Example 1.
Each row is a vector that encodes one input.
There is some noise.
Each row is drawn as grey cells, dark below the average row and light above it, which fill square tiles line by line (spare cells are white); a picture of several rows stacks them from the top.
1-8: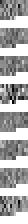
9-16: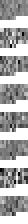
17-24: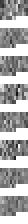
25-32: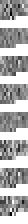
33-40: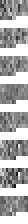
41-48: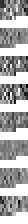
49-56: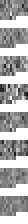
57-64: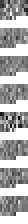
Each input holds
a node of each of two 7-node trees.
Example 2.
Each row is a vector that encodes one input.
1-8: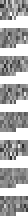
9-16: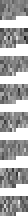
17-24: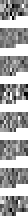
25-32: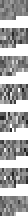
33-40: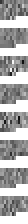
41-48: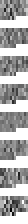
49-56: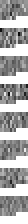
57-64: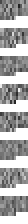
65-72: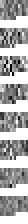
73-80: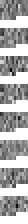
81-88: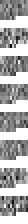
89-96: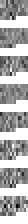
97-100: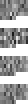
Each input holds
either a node of an 8-node tree, or a node of an 11-node tree.
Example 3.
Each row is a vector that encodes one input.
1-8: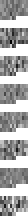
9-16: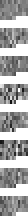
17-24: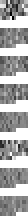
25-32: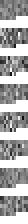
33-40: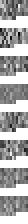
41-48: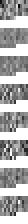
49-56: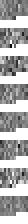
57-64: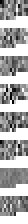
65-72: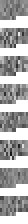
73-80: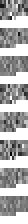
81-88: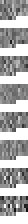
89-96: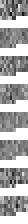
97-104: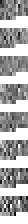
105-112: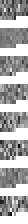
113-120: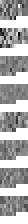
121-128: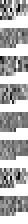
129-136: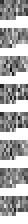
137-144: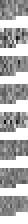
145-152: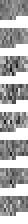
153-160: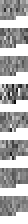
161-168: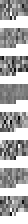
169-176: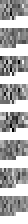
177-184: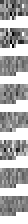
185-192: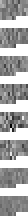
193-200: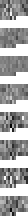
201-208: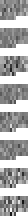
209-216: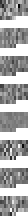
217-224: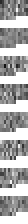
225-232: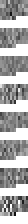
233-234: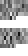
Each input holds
a node of an 11-node tree and a true/false value.
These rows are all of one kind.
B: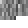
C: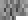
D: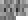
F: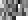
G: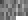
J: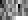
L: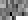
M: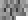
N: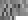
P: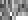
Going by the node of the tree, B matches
C, D and M.
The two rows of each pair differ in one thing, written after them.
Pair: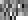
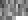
the true/false value
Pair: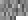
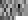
the true/false value
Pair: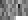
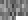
the node of the tree
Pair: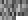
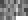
the true/false value
